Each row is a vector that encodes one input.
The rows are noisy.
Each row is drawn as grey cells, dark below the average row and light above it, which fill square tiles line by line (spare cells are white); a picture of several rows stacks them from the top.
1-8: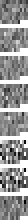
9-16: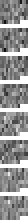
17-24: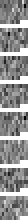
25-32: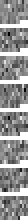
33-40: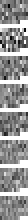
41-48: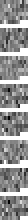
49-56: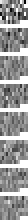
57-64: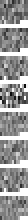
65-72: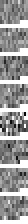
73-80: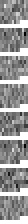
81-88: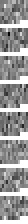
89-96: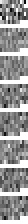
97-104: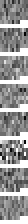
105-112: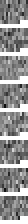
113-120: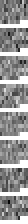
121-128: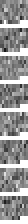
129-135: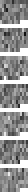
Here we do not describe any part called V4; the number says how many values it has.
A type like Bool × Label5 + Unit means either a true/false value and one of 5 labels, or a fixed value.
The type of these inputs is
List2(Bool × V4).
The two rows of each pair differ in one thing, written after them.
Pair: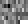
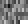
the value of V4 in item 2 of the list
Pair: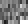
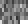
the value of V4 in item 1 of the list
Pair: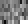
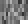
the true/false value in item 1 of the list
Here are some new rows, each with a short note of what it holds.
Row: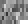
a list of one item
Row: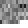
a list of one item
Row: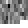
a list of two items
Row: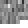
a list of one item
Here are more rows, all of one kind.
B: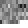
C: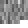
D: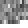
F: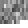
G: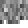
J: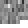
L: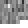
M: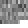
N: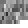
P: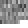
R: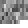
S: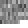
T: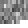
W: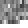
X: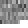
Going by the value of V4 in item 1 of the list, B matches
M, P, S and X.
